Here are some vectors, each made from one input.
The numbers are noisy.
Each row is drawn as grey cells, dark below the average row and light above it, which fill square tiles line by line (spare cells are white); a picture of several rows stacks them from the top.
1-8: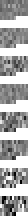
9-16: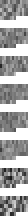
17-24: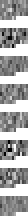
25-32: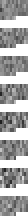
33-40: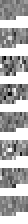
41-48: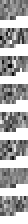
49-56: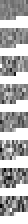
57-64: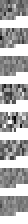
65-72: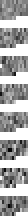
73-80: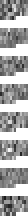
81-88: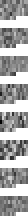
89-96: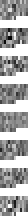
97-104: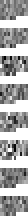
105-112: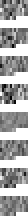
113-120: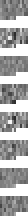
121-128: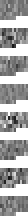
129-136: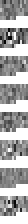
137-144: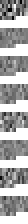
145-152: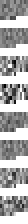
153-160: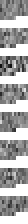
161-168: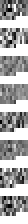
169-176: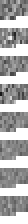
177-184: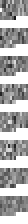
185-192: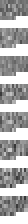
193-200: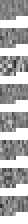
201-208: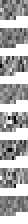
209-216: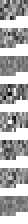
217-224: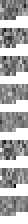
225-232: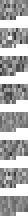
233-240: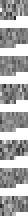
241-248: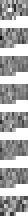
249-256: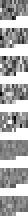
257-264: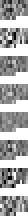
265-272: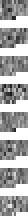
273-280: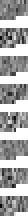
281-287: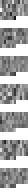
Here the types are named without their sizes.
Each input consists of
either a point on a circle and a true/false value, or a list of points on a line.
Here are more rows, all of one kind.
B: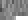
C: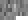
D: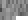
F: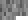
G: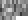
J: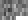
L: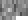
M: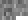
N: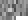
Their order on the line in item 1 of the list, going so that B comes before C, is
B, L, G, D, C, N, M, F, J.
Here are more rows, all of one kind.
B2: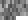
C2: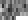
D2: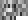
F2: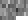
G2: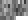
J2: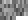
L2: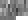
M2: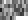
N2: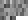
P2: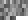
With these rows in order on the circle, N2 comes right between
D2 and J2.
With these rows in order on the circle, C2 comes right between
B2 and F2.
